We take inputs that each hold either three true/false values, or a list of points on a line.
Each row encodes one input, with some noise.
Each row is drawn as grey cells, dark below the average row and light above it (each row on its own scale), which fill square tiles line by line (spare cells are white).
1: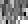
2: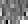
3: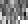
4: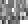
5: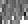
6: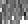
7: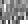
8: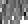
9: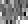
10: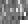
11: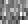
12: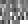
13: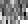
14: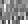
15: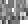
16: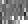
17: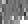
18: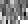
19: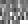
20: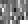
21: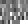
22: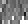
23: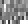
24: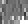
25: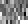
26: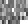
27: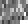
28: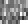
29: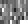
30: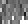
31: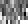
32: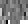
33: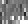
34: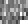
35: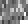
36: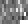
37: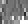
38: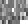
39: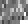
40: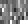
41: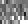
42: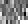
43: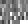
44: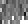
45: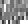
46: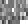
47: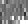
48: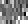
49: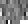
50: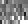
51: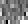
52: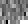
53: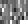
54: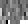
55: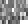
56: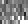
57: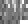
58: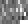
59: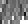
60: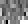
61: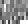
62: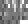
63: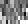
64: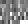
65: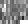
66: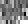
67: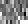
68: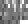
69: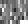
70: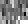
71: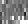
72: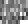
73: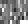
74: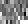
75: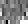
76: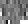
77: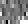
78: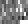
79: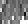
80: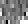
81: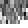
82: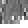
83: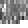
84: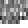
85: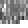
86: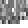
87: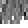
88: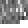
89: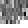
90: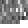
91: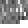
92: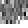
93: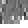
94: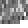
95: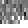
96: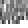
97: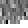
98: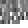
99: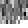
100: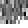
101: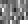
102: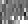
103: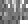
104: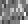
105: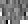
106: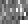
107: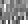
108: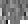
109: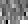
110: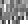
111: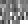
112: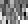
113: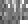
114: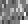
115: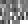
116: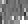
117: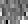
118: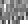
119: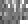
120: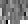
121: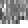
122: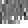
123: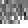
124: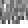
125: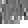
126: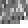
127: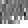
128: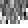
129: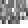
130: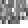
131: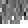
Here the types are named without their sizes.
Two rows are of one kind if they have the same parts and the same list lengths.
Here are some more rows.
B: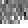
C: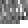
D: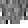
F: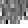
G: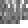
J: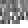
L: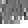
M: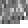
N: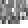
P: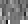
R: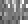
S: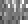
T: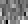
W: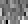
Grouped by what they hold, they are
B, L
C, J, M, N
D, F, P, T, W
G, R, S

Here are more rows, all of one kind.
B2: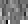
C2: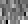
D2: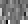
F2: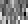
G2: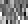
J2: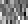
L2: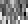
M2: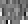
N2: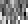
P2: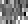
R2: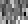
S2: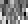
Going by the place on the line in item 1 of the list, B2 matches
D2 and M2.
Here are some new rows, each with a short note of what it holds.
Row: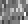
three true/false values
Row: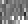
a list of one item
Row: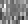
three true/false values
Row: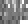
the empty list
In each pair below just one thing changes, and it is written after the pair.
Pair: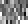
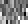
the place on the line in item 2 of the list
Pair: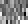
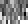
the place on the line in item 2 of the list
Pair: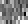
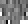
the place on the line in item 1 of the list
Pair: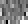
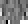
the place on the line in item 1 of the list
